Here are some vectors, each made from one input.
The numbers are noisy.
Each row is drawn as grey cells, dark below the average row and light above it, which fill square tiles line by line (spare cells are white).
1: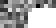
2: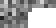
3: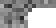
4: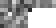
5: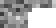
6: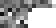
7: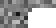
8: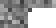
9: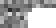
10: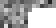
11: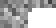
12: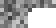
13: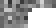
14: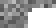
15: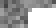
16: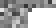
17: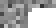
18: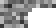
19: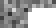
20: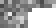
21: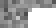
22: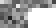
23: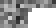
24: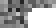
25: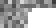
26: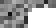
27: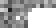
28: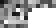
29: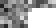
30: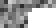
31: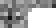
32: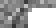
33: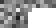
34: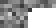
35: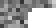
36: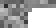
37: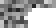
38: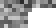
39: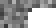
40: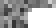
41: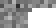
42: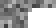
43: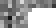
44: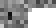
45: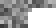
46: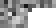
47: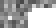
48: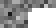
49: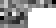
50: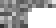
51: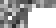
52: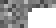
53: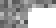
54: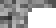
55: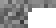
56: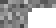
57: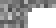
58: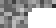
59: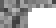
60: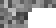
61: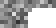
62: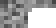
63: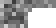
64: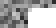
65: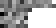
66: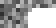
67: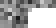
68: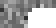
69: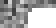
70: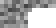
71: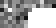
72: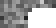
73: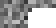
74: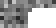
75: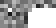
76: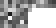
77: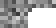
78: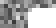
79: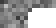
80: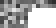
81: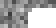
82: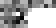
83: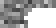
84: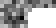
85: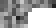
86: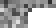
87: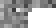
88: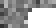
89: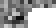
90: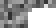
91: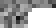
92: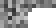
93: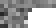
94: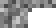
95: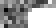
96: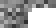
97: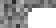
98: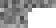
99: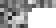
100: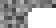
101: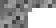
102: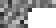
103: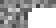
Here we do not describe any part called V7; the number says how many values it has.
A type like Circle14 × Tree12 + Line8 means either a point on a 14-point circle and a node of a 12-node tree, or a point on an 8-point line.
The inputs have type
Label5 × (Line6 + V7).
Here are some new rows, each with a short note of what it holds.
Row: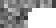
one of 5 labels and a point on a 6-point line
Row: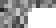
one of 5 labels and a point on a 6-point line
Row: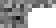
one of 5 labels and a point on a 6-point line
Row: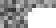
one of 5 labels and a value of V7
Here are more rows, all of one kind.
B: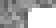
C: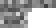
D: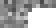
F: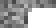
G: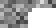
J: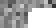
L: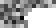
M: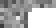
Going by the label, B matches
J and M.
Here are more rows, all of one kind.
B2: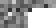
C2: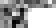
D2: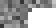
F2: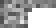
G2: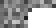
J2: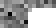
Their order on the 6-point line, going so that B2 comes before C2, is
D2, B2, G2, F2, C2, J2.
